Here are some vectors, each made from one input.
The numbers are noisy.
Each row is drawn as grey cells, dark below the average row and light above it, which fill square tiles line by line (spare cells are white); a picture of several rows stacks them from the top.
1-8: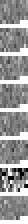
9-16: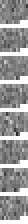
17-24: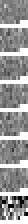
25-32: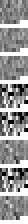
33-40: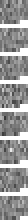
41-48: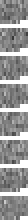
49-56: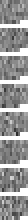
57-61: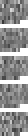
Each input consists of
either a fixed value, or one of 7 labels and a true/false value.
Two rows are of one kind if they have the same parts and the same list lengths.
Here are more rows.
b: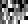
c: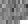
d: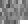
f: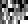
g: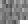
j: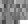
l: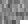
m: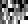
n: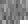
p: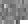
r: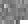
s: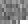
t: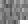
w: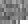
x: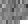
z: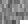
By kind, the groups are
b, f, m
c, d, g, j, l, n, p, r, s, t, w, x, z

